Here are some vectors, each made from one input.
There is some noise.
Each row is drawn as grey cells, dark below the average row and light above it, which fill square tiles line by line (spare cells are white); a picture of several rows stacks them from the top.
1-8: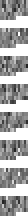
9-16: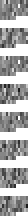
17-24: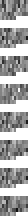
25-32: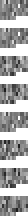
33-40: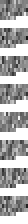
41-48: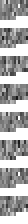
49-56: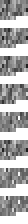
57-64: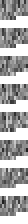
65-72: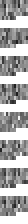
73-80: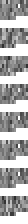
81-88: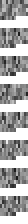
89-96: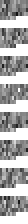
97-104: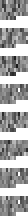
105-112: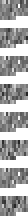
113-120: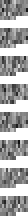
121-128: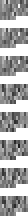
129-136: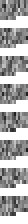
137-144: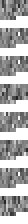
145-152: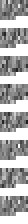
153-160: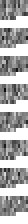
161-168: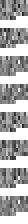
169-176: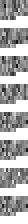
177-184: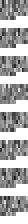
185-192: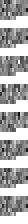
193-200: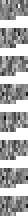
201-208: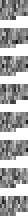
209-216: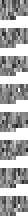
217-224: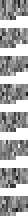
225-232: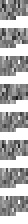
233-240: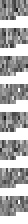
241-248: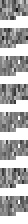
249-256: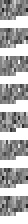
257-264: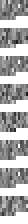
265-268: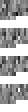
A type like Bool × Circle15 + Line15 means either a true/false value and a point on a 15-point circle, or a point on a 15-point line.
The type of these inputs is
Bool × (Tree9 + Unit) + Label8 × Line9.
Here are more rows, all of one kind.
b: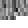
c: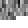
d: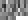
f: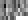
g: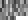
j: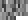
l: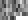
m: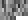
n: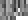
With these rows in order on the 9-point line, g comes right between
b and c.
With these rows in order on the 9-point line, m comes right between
j and n.
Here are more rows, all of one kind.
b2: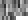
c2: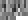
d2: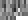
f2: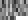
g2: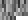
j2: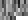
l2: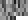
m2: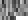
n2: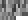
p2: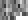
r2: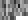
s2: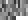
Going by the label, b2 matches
g2, j2 and m2.
